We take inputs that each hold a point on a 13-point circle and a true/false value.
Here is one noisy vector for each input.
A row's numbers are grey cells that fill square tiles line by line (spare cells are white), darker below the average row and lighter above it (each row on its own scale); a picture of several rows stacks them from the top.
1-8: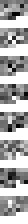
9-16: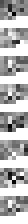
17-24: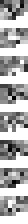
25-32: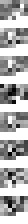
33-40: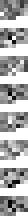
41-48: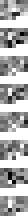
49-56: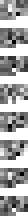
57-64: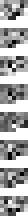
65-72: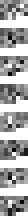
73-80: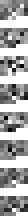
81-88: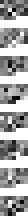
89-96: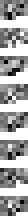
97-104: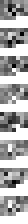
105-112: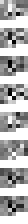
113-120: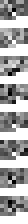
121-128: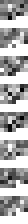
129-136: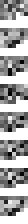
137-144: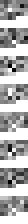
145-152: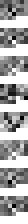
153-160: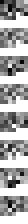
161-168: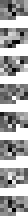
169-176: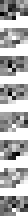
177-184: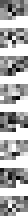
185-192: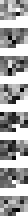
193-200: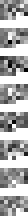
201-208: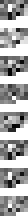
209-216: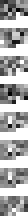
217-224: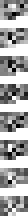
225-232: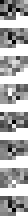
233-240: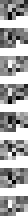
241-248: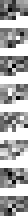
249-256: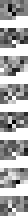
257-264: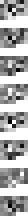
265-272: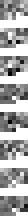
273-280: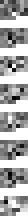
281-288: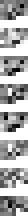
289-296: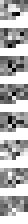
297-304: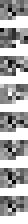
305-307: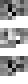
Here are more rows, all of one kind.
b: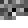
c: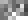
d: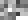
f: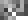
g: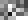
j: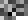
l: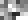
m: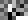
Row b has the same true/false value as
j and m.
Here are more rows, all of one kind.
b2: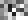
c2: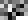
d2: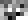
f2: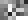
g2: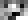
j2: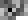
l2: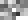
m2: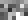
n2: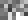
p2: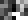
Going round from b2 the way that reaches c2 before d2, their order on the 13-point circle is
b2, n2, m2, p2, f2, c2, d2, g2, l2, j2.
